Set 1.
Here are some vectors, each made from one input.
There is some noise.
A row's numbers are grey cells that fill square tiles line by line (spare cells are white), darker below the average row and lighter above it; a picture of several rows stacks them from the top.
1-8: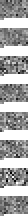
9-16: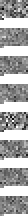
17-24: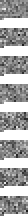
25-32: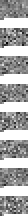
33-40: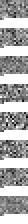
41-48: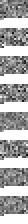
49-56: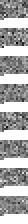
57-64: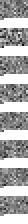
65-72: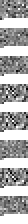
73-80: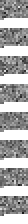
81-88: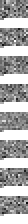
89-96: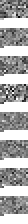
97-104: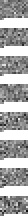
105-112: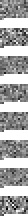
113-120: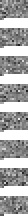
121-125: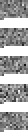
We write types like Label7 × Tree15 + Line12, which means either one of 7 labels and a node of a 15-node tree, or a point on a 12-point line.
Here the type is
List3(Line4).
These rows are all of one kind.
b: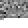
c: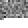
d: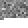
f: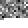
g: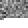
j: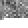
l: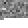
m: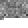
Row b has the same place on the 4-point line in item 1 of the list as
c and g.
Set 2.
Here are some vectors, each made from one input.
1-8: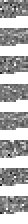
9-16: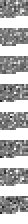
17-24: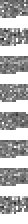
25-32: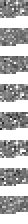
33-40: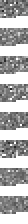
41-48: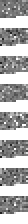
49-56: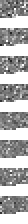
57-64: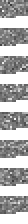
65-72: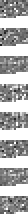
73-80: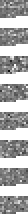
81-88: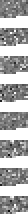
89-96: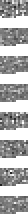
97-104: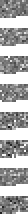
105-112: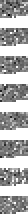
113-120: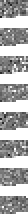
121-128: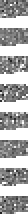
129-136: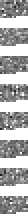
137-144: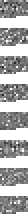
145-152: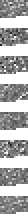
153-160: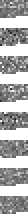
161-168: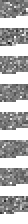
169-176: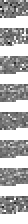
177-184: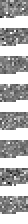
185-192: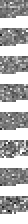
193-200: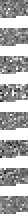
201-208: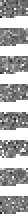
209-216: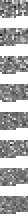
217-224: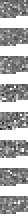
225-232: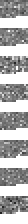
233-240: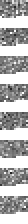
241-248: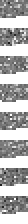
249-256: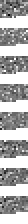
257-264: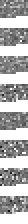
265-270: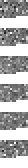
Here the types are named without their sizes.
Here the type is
Bool × Bool × Bool × Bool + List(Circle).
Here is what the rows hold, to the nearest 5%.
About 45% of them hold four true/false values. The rest are lists of points on a circle.
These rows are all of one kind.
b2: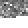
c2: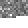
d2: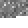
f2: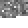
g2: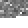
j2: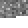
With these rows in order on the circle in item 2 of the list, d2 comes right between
f2 and g2.
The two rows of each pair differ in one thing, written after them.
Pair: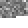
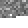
the place on the circle in item 2 of the list
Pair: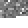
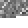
the place on the circle in item 1 of the list
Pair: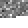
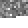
the place on the circle in item 2 of the list
